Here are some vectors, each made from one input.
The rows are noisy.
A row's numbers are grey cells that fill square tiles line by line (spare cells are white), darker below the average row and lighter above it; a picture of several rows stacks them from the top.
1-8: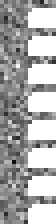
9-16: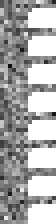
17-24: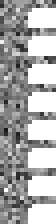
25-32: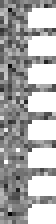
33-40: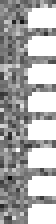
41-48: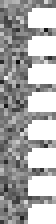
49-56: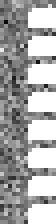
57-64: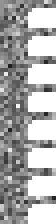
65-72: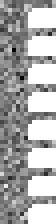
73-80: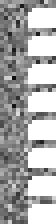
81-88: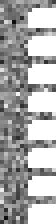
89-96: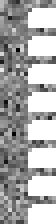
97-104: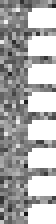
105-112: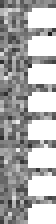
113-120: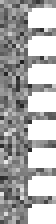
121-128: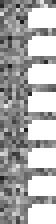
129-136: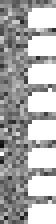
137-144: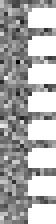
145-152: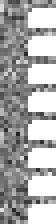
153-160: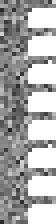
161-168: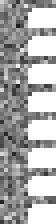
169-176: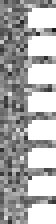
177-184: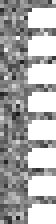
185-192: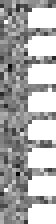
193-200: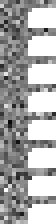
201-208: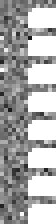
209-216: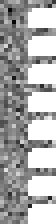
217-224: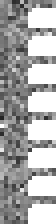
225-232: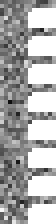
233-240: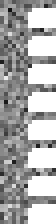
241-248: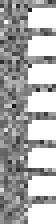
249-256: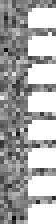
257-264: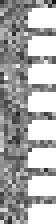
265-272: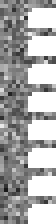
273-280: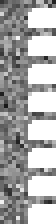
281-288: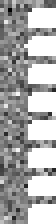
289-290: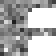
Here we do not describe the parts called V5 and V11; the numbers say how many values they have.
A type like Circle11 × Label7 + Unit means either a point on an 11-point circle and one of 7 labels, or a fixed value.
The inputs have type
(Bool × Circle9 + V5) × V11.
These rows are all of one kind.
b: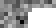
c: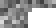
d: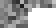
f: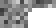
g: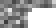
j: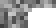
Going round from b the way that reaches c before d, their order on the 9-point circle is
b, f, c, g, d, j.
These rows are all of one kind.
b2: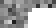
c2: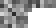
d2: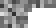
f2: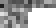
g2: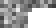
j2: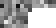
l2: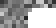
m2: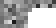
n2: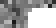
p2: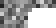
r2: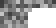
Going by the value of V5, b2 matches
m2 and n2.
